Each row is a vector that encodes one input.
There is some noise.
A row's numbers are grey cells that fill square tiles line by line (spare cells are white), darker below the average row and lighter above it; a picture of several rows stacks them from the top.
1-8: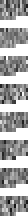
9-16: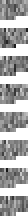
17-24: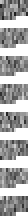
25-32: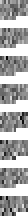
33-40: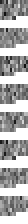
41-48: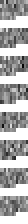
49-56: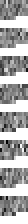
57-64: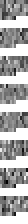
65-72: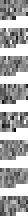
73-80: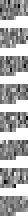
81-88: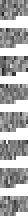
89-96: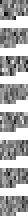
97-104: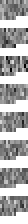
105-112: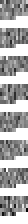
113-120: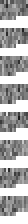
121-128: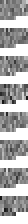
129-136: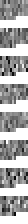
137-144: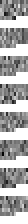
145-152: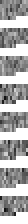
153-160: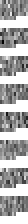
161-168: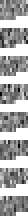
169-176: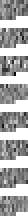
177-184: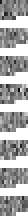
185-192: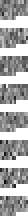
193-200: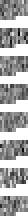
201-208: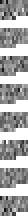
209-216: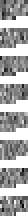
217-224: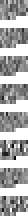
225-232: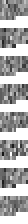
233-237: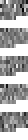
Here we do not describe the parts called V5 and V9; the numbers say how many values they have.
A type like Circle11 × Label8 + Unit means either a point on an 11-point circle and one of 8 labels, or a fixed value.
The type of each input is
Bool × List2(Circle6 × V9) × V5.
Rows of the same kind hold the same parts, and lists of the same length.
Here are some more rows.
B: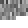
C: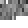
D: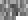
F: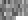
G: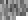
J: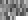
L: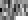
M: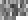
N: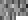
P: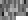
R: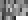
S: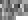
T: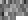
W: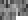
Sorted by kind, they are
B, D, F, G, J, L, M, S
C, N, P, T, W
R

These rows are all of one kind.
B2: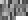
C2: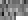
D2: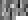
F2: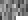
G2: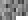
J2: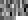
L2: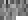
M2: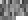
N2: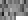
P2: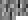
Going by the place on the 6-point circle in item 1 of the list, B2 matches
F2, J2 and M2.
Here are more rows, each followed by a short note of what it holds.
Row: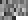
a true/false value and a value of V5, together with the empty list
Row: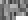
a true/false value and a value of V5, together with a list of two items
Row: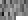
a true/false value and a value of V5, together with a list of two items
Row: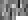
a true/false value and a value of V5, together with a list of two items
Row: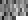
a true/false value and a value of V5, together with the empty list
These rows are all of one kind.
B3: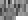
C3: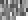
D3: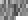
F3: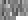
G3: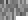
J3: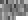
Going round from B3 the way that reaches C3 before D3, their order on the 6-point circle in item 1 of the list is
B3, J3, F3, C3, G3, D3.
